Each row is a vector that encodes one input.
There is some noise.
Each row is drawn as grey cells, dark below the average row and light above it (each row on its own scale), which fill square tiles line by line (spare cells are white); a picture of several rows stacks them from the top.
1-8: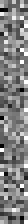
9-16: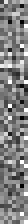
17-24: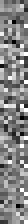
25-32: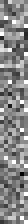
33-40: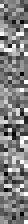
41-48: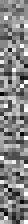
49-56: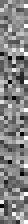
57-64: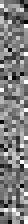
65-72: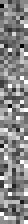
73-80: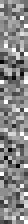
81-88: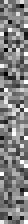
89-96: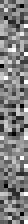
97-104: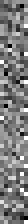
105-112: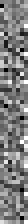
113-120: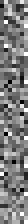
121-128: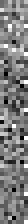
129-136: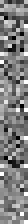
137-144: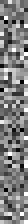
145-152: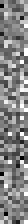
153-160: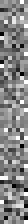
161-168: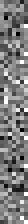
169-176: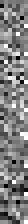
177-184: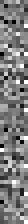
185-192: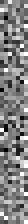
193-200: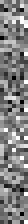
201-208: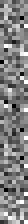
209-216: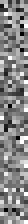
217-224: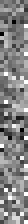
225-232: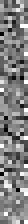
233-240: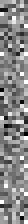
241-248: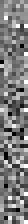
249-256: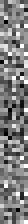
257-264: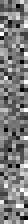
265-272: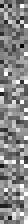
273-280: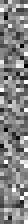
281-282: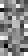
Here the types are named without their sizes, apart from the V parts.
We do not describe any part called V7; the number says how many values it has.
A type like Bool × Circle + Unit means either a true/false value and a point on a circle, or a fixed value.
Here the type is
List(Bool × V7).
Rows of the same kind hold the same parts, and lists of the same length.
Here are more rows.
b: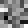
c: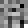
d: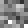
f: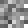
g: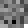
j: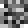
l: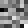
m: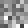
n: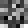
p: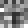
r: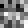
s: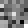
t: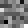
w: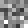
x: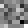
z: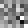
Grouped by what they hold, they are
b, f
c, d, g, l, m, s, x, z
j, n, p, r, t, w

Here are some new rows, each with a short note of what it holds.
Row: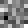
the empty list
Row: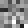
a list of one item
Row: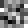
the empty list
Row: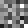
a list of one item
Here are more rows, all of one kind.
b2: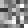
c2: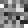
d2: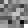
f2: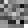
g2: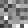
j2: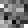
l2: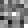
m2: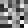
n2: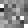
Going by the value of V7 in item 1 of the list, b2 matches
j2 and n2.
